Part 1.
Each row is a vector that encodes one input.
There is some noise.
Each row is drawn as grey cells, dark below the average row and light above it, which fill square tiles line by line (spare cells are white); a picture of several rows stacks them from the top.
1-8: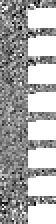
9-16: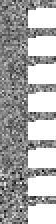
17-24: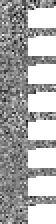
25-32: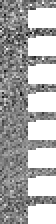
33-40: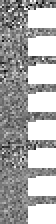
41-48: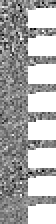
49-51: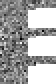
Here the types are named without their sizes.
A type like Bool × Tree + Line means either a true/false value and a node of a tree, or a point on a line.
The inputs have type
Line.
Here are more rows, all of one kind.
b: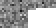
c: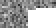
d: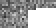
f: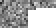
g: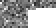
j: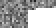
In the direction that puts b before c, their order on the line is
b, f, c, d, g, j.
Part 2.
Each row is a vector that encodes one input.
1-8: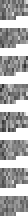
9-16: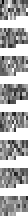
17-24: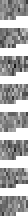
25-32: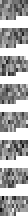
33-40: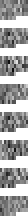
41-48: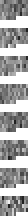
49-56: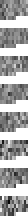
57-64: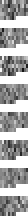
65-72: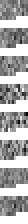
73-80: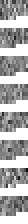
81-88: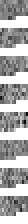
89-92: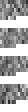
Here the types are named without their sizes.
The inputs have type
Circle.
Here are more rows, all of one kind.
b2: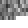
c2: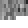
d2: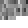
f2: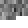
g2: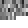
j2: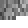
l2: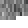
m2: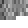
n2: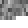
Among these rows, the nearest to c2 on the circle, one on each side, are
d2 and l2.
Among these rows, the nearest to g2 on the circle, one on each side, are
m2 and n2.
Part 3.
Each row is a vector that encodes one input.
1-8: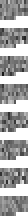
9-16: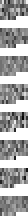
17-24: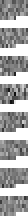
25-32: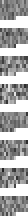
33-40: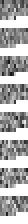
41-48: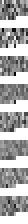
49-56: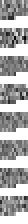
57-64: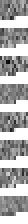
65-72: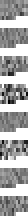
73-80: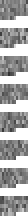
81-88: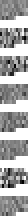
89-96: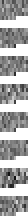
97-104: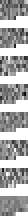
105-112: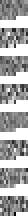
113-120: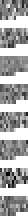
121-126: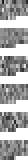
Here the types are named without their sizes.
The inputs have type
Line.
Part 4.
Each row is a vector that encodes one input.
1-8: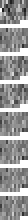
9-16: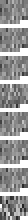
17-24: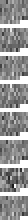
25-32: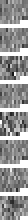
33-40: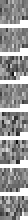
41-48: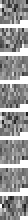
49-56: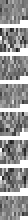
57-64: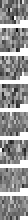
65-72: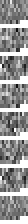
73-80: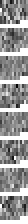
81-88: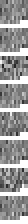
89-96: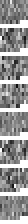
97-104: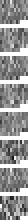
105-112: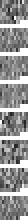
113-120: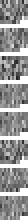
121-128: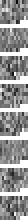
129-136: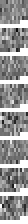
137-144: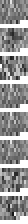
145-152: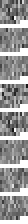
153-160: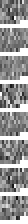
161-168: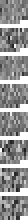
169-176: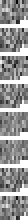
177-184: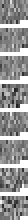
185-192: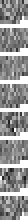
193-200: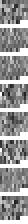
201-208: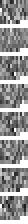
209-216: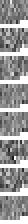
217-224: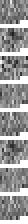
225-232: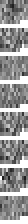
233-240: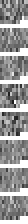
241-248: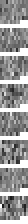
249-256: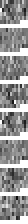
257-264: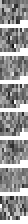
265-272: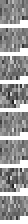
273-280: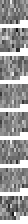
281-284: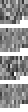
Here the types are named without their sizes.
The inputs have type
Line.
